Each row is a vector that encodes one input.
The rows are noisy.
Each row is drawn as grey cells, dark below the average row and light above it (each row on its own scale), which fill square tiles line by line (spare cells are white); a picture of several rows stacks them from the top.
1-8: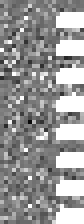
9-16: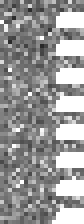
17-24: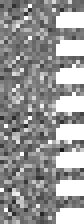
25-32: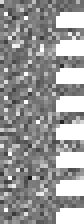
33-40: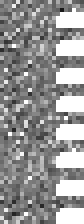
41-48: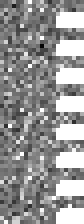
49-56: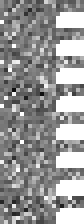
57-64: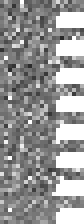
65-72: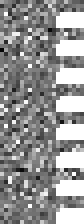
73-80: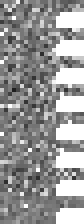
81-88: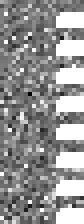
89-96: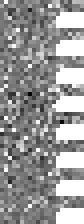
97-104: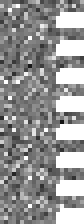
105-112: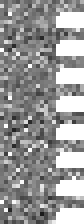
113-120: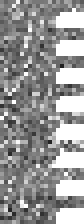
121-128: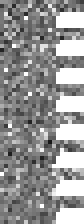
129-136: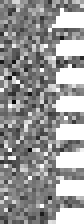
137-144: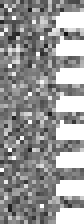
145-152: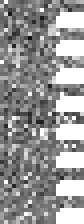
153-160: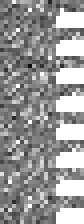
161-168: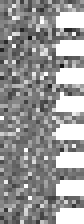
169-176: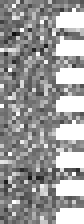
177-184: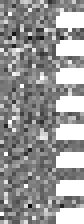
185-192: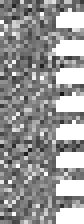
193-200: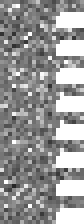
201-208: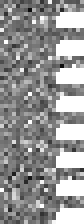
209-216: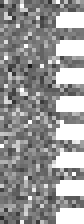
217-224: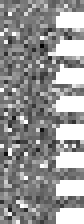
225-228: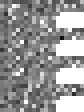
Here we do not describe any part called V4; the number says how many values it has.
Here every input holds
either one of 7 labels and a value of V4, or a point on a 13-point line.
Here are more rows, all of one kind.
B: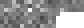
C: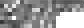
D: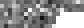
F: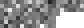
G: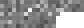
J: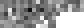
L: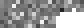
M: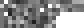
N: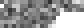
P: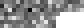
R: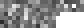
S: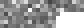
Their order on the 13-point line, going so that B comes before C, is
M, N, D, G, S, B, F, R, J, P, C, L.
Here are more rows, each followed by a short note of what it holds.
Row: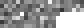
a point on a 13-point line
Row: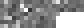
one of 7 labels and a value of V4
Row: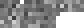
one of 7 labels and a value of V4
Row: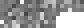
one of 7 labels and a value of V4
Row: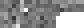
one of 7 labels and a value of V4
